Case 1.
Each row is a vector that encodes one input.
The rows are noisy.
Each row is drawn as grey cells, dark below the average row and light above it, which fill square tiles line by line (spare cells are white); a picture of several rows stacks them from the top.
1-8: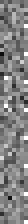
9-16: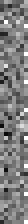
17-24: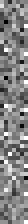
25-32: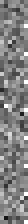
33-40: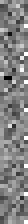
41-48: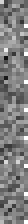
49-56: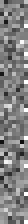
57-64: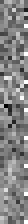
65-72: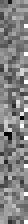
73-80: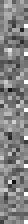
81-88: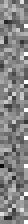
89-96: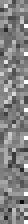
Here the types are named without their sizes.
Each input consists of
either a label, or a node of a tree.
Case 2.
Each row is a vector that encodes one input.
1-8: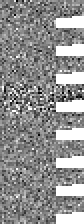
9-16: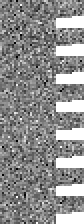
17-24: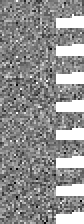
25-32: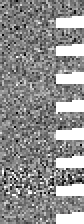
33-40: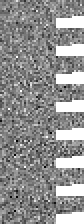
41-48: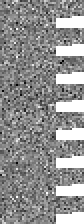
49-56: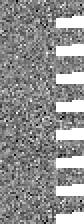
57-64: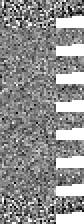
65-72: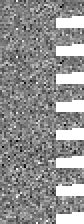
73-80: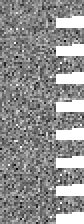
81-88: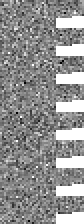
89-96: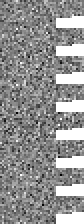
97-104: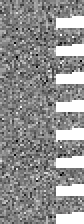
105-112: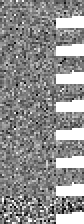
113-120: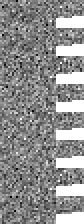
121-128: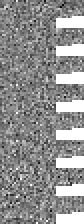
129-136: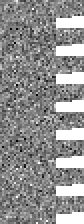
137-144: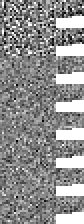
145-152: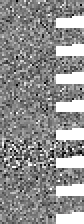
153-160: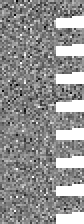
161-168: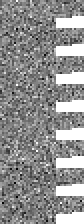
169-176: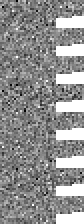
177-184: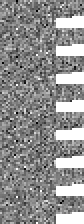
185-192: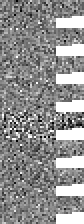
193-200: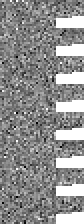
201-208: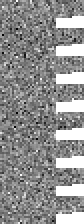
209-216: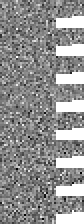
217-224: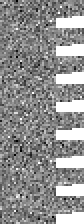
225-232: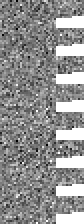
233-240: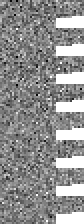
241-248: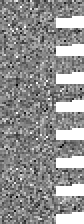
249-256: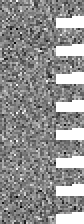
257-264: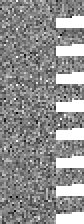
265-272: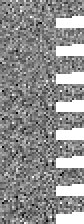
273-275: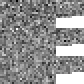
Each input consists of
a list of up to two points on a 9-point circle.
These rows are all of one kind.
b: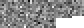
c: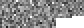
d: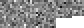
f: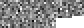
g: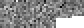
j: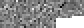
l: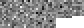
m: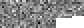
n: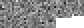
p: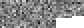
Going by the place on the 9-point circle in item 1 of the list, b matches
d and l.
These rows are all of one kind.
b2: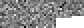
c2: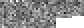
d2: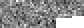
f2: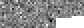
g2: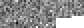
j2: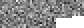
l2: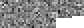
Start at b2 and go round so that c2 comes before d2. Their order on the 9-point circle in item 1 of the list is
b2, c2, d2, j2, l2, f2, g2.
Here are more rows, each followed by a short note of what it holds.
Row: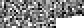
the empty list
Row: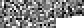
the empty list
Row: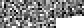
the empty list
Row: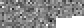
a list of two items
